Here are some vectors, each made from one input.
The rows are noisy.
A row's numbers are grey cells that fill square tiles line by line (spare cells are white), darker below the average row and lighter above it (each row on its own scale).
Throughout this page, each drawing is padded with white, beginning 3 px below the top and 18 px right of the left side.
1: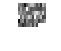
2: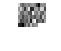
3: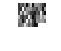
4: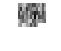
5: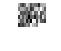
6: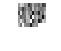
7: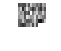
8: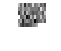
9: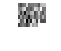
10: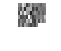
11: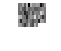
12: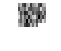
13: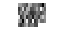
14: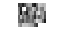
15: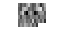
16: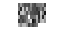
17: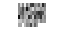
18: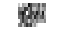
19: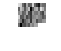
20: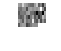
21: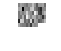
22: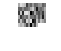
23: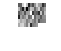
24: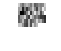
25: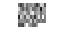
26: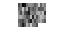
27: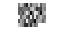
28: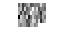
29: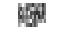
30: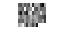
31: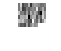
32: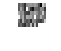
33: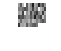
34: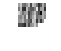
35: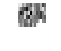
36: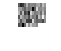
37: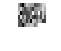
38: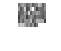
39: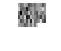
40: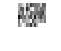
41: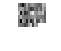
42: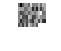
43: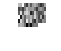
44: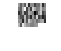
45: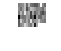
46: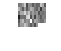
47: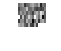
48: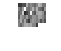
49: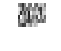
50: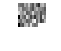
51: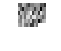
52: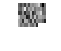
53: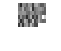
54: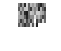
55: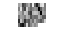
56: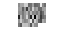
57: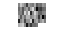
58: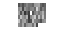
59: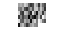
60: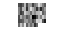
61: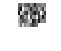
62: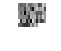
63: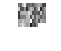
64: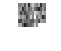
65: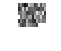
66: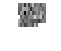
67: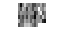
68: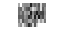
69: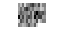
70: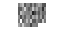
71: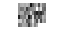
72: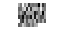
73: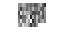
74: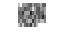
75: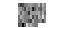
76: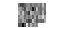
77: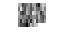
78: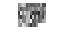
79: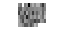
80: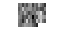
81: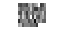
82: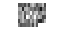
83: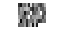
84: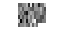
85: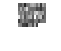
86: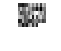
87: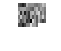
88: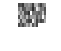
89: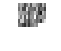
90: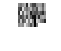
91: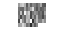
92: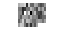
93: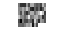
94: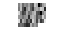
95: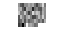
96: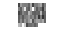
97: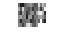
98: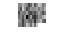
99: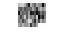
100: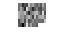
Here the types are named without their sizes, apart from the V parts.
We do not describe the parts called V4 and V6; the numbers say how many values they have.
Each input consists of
a point on a line and a value of V4, together with either a fixed value, or a true/false value and a value of V6.
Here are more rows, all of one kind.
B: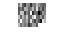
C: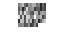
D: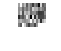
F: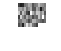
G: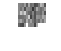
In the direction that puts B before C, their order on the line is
B, G, C, F, D.
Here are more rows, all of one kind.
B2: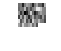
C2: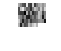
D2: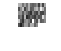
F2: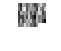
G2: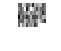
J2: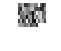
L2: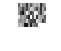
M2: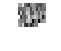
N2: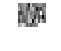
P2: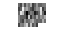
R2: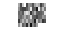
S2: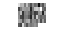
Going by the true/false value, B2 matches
N2 and P2.
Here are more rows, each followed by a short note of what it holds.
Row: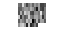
a point on a line, a true/false value, a value of V4 and a value of V6
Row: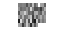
a point on a line and a value of V4
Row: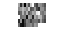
a point on a line, a true/false value, a value of V4 and a value of V6
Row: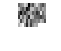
a point on a line, a true/false value, a value of V4 and a value of V6
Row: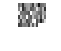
a point on a line and a value of V4
